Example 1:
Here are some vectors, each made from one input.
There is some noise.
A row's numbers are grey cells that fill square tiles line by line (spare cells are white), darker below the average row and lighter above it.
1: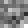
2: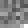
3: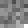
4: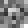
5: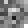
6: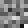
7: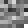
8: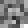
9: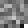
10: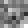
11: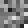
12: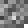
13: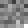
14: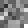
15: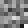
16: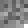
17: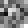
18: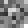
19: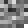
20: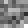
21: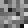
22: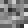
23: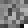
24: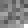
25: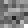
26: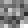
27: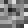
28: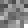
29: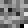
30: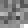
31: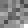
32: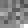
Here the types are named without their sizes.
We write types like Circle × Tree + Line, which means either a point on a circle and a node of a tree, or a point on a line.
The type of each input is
Line.
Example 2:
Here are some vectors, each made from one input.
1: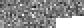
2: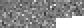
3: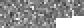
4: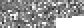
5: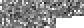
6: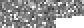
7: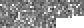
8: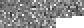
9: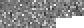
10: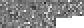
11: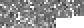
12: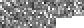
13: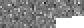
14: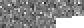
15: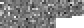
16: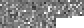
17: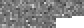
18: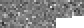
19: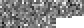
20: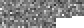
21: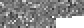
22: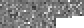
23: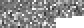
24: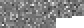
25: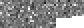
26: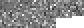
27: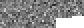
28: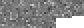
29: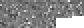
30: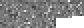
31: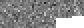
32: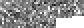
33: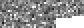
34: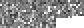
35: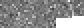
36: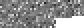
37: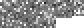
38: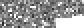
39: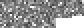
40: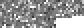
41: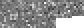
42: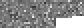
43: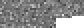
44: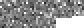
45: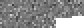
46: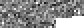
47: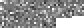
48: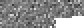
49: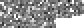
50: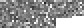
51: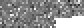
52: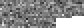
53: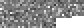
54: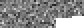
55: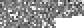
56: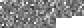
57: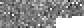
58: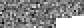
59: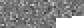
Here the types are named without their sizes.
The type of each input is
Label.
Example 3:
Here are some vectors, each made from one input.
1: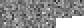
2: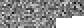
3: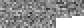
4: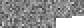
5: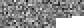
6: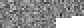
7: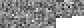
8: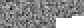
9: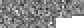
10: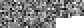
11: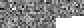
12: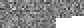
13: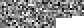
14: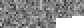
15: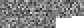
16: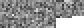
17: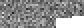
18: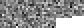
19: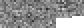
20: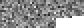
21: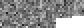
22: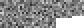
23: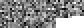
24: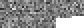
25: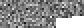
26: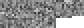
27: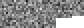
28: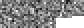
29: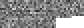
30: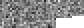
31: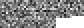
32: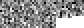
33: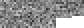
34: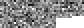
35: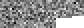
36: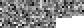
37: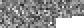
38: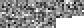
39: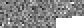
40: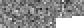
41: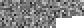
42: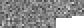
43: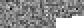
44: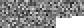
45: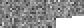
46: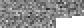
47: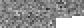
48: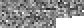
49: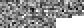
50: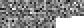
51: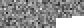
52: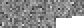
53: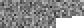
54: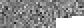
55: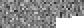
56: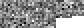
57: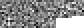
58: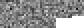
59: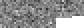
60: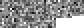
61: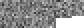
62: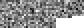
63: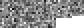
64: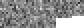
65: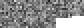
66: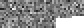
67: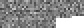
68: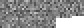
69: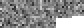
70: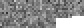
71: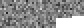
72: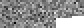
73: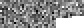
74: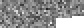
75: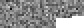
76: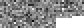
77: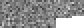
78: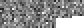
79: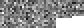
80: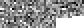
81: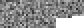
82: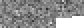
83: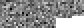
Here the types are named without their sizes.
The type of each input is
Label.
